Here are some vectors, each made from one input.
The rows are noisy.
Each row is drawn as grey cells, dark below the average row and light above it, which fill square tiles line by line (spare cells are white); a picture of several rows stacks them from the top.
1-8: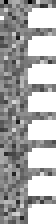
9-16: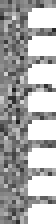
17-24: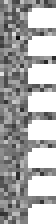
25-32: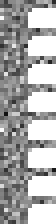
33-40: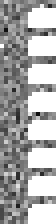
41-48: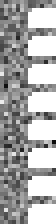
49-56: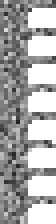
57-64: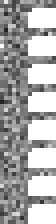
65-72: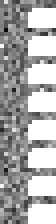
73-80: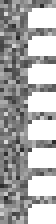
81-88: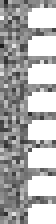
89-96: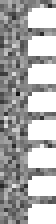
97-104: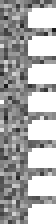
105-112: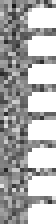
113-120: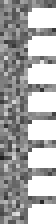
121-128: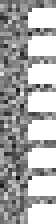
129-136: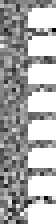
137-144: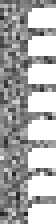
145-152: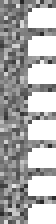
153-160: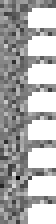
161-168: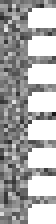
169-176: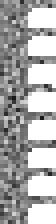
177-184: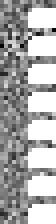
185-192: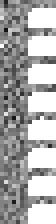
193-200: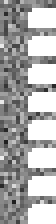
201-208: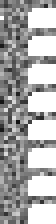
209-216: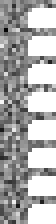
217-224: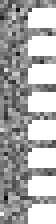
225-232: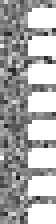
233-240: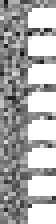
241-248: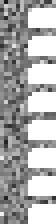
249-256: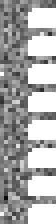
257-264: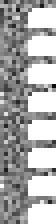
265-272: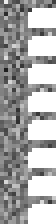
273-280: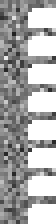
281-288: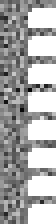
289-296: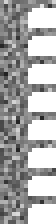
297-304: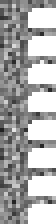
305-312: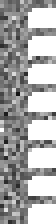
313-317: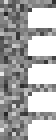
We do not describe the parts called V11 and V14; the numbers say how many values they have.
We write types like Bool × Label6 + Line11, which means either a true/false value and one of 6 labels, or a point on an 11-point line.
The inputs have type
Bool × (Line8 + V11) + V14.
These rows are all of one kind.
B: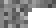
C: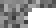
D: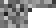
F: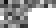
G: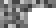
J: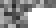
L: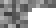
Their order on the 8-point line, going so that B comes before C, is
G, B, C, D, L, J, F.
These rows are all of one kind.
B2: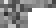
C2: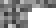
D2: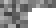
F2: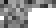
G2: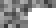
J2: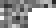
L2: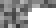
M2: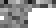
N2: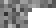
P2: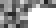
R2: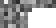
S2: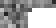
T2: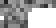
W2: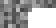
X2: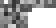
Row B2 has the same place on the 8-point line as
D2, J2, M2 and X2.
